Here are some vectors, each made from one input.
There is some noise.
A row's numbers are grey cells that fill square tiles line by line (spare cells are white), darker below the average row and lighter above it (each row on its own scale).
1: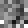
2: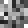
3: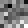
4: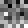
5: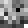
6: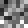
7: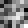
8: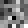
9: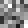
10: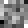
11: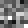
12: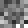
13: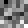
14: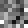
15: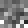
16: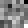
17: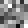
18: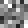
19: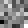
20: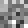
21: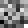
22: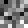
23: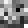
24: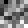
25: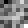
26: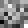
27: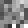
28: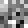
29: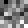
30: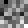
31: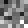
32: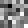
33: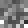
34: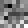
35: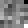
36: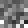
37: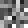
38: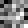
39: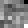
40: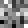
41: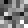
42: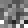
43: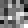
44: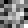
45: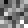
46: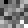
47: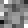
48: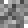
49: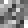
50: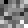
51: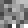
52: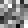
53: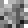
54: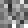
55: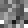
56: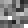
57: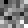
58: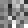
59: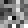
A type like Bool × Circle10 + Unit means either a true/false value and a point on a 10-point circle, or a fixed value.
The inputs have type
(Bool × Bool × Bool + Unit) × Line7.
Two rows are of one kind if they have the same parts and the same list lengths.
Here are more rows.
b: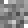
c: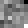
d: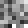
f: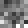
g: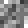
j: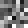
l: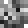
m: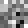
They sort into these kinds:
b, c, d, g, j, l, m
f

